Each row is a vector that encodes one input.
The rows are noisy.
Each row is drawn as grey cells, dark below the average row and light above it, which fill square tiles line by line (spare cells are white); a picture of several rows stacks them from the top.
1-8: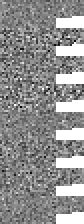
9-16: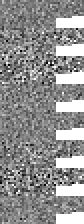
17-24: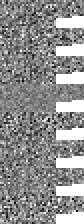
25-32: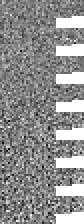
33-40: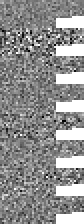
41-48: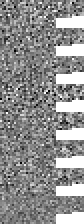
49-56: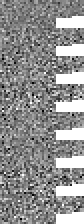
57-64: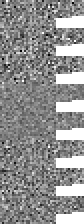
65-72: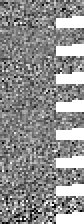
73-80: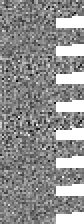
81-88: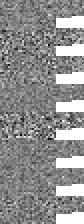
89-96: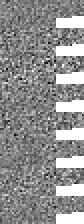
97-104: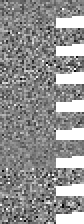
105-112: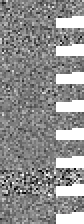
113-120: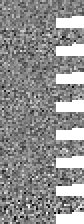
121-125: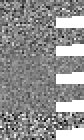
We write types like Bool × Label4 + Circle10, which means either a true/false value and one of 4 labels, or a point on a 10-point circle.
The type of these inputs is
Bool × Bool × Bool + Circle6 × Circle6 × (Circle6 + Unit).
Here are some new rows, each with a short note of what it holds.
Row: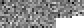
three true/false values
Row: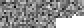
three true/false values
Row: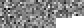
three true/false values
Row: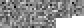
three true/false values
